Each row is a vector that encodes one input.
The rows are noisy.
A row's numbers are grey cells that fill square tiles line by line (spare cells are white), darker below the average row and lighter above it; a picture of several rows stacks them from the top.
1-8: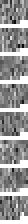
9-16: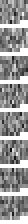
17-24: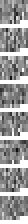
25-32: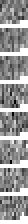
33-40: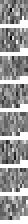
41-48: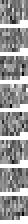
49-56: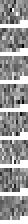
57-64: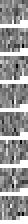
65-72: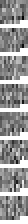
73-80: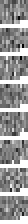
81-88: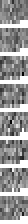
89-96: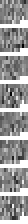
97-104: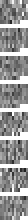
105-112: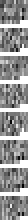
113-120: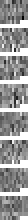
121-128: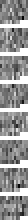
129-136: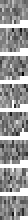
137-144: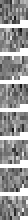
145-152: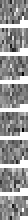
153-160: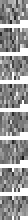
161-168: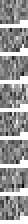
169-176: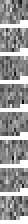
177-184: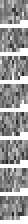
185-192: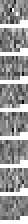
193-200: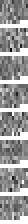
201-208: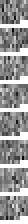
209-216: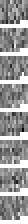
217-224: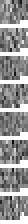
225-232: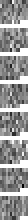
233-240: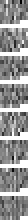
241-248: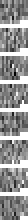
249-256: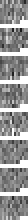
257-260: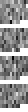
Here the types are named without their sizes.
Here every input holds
a node of a tree, together with either a label, or three true/false values.
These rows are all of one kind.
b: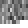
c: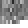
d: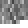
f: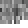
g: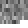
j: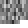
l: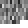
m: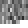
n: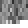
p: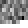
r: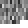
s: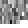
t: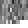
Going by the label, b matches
d, m, p and s.
